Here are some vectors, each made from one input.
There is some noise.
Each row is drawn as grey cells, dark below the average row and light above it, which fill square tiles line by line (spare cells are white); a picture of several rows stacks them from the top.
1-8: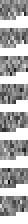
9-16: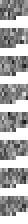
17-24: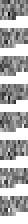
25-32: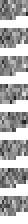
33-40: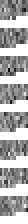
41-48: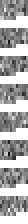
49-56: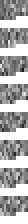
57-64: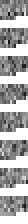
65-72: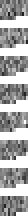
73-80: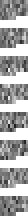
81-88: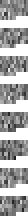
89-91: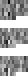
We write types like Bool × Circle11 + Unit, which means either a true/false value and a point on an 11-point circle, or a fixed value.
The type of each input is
Bool × Bool × Bool × Bool.
